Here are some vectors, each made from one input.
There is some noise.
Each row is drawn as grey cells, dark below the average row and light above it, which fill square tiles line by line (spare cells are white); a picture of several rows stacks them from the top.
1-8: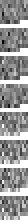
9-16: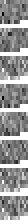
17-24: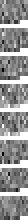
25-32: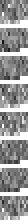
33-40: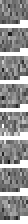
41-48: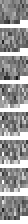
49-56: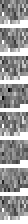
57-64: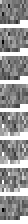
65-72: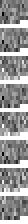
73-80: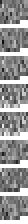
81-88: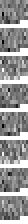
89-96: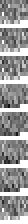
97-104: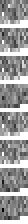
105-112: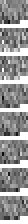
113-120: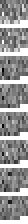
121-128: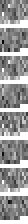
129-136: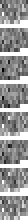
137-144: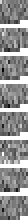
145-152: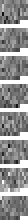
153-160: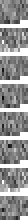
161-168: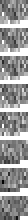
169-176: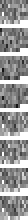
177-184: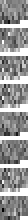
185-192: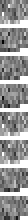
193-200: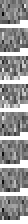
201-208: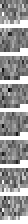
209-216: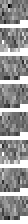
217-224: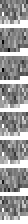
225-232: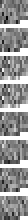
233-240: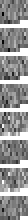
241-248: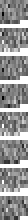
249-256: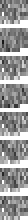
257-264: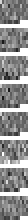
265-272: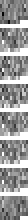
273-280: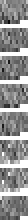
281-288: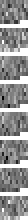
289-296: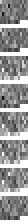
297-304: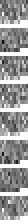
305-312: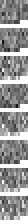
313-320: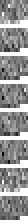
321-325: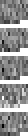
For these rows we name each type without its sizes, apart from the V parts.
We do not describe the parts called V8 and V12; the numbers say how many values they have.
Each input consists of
either a value of V8 and a value of V12, or a list of points on a line.
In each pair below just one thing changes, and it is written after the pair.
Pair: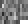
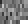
the value of V8
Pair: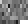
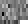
the value of V12
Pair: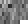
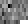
the value of V8
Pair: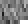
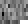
the value of V8
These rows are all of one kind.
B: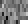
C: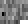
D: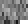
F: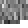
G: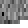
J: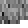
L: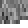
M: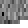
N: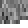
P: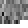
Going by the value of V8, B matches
D, G, M and P.
